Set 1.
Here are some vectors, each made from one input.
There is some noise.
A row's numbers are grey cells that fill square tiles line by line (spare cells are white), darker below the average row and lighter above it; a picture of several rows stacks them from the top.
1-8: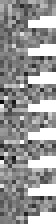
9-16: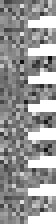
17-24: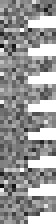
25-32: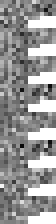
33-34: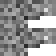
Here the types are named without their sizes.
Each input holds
either a fixed value, or three true/false values.
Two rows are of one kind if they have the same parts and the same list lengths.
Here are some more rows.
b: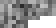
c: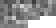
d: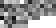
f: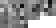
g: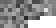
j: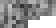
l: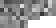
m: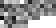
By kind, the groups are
b, c, f, g, j, l
d, m

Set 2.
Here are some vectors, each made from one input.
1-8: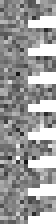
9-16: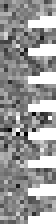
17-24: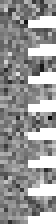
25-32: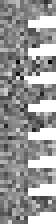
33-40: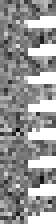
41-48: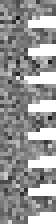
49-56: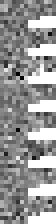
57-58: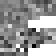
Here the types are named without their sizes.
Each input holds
a point on a circle.
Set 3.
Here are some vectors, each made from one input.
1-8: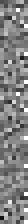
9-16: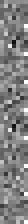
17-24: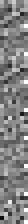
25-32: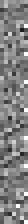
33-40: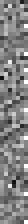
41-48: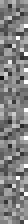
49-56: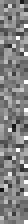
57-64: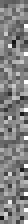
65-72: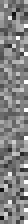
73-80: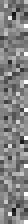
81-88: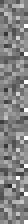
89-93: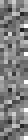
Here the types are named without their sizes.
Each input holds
a node of a tree.
